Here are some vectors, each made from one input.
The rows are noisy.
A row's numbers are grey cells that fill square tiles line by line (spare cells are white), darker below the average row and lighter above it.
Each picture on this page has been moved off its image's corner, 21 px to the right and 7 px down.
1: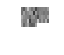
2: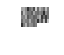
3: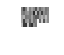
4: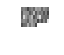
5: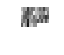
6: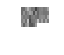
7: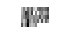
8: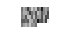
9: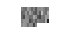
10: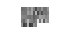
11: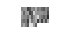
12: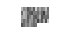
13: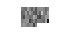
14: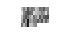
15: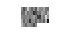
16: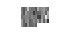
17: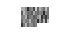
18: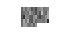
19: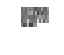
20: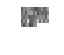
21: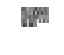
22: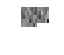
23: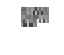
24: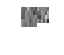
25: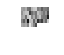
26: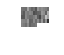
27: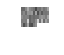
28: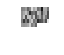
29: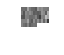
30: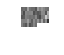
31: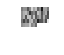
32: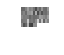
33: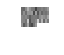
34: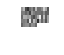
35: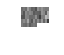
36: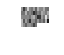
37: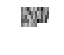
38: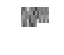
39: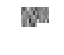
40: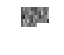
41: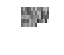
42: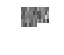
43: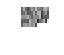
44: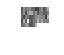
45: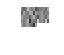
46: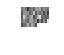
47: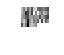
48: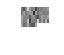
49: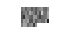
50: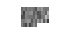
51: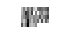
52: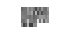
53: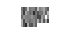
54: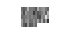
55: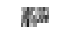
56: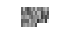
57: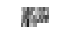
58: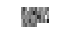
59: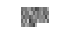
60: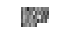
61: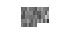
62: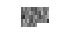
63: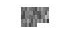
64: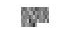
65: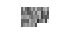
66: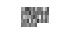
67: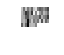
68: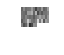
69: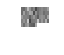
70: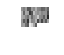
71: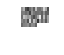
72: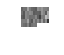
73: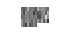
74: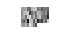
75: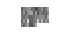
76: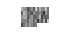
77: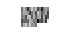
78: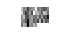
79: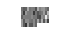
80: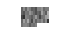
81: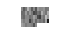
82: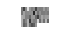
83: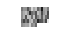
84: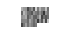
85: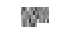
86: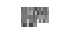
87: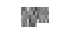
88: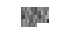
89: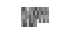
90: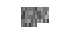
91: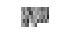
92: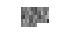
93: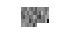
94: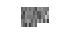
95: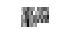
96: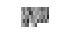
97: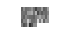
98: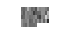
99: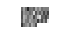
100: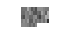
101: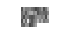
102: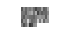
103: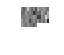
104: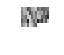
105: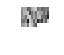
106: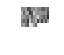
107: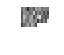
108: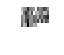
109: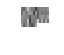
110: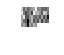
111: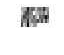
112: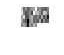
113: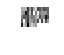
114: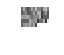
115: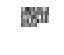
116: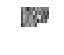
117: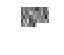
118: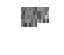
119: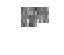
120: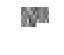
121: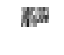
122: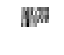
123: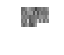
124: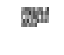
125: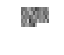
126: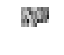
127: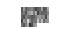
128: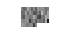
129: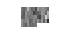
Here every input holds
either a point on a 9-point line and a true/false value, or a point on a 10-point line.
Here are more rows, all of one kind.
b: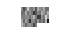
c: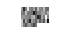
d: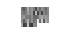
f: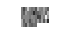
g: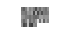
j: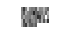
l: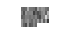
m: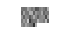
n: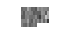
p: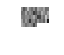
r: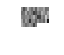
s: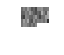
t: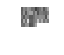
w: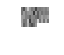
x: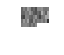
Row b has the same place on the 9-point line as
c, m, p and r.
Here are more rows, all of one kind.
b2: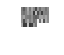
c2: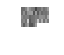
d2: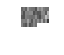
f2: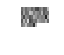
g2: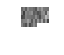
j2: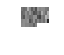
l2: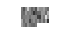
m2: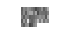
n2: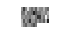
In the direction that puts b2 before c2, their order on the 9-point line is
b2, g2, d2, m2, c2, l2, j2, n2, f2.
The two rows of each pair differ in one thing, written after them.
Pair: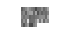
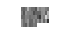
the true/false value
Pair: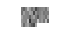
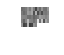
the place on the 9-point line
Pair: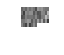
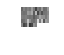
the true/false value
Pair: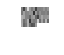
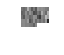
the true/false value
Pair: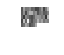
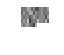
the place on the 9-point line
